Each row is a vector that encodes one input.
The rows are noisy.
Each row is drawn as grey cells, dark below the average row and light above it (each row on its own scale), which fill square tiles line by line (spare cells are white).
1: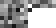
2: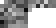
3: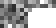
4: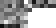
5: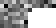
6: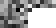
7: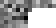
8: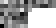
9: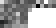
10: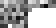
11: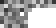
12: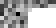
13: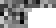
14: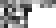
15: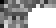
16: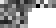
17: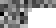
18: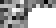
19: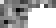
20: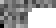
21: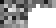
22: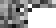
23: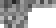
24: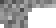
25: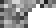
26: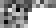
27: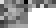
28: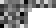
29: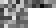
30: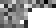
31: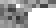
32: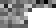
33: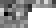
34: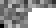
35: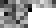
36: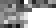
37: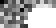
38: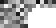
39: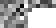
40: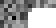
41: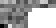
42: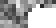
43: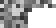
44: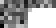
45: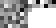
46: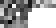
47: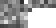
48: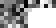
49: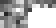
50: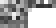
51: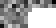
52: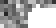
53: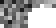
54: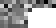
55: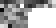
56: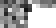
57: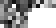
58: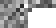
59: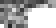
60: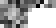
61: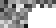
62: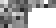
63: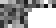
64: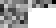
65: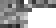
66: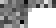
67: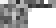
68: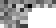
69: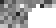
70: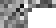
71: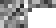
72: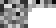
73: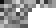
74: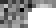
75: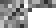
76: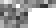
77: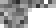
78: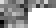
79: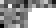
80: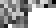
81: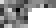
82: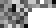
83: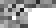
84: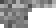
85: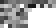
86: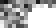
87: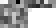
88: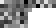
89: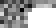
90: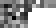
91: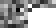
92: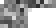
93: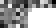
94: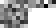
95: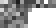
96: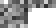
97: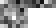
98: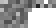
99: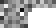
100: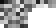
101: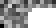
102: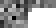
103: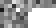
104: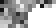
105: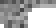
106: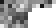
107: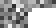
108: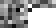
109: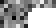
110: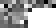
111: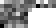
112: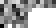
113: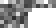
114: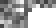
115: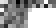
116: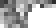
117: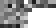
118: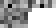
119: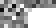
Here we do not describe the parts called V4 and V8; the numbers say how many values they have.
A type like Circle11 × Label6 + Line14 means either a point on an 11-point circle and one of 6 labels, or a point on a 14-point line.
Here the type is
(Line5 + Line6) × V8 + V4.
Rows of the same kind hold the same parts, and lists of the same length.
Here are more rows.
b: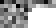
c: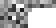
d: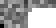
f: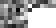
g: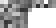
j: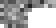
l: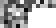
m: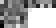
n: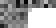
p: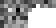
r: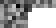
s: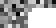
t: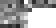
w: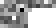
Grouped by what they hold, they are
b, j, l, p, r
c, d, g, m, n, s, w
f, t

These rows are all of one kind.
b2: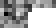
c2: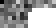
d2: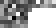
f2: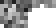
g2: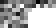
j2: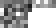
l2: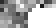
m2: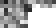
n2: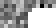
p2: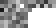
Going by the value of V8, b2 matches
c2, d2 and j2.
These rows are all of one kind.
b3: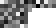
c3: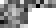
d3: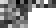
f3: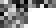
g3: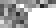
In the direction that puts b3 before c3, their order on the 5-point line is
g3, f3, d3, b3, c3.
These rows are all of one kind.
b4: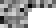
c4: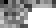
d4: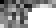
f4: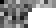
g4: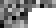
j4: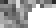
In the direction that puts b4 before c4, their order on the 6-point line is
b4, g4, f4, d4, j4, c4.
